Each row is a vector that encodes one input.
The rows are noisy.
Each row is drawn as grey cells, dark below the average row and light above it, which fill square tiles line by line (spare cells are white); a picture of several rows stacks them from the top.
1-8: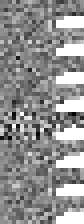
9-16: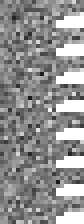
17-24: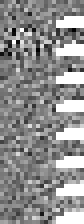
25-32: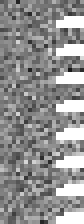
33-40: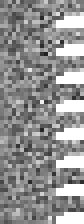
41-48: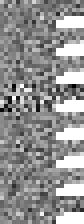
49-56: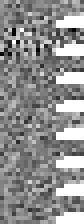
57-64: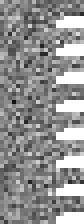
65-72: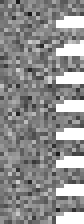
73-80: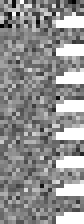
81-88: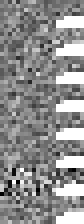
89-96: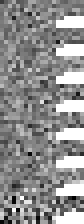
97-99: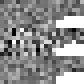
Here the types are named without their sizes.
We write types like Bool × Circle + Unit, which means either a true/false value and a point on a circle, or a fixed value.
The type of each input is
List(Bool × Line).
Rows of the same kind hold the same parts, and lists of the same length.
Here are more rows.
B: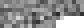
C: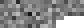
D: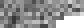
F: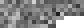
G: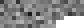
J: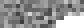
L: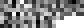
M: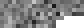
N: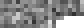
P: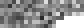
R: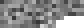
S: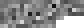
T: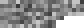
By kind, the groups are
B, C, F, G, M, N, R, S
D, J, P, T
L

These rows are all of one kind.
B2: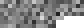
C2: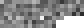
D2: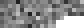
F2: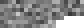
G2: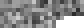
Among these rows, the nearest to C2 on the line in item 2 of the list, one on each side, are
B2 and D2.
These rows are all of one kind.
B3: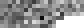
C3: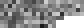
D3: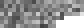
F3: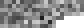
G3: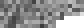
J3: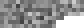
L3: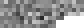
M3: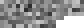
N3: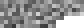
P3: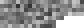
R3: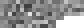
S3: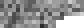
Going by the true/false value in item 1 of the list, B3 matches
F3, J3, L3 and P3.
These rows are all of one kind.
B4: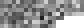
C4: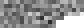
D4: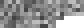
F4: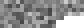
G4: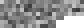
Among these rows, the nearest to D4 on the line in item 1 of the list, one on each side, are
B4 and C4.
